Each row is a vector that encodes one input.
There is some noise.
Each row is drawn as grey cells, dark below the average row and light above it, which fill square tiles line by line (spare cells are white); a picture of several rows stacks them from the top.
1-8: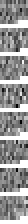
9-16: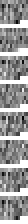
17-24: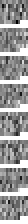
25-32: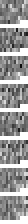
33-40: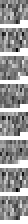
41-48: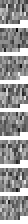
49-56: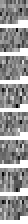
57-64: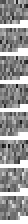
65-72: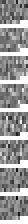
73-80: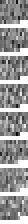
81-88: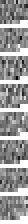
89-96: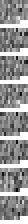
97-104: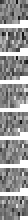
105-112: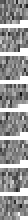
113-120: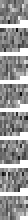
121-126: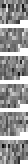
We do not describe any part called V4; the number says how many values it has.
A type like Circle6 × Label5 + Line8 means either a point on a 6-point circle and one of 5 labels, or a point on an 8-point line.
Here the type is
Bool × V4 + Line8.
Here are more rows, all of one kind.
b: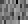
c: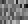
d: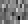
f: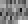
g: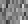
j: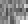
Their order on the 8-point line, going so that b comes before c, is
j, f, g, d, b, c.
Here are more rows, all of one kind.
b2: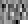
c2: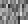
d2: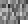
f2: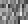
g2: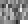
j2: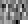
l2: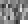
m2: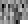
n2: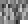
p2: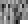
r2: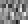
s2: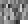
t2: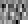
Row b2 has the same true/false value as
j2, r2 and t2.
